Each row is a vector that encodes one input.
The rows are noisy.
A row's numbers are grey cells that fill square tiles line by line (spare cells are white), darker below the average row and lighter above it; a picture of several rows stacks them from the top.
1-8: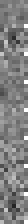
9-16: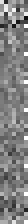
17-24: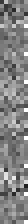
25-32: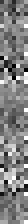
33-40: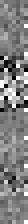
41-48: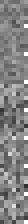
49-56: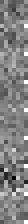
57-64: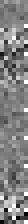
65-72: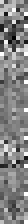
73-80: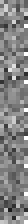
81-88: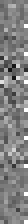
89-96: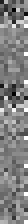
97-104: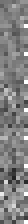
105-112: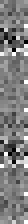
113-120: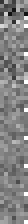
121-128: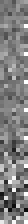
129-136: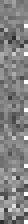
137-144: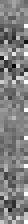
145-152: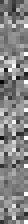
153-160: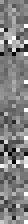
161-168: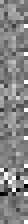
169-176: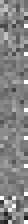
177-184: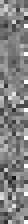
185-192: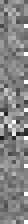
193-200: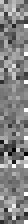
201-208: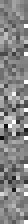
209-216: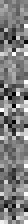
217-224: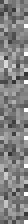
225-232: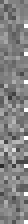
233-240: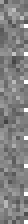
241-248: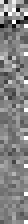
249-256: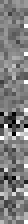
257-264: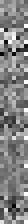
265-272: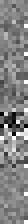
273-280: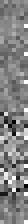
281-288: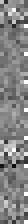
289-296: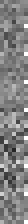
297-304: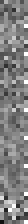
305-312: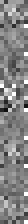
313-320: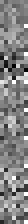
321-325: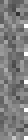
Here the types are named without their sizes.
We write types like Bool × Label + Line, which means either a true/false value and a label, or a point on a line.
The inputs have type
List(Line).
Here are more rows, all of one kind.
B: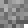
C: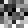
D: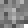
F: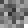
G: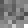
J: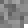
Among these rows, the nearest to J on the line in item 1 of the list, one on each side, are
C and F.
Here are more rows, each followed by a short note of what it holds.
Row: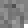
a list of two items
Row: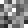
the empty list
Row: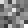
the empty list
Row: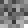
a list of three items
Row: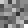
the empty list
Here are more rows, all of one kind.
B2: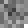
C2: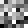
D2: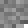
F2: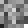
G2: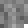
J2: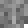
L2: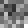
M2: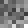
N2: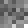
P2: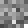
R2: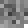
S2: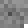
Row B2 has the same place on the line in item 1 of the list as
C2, L2 and P2.
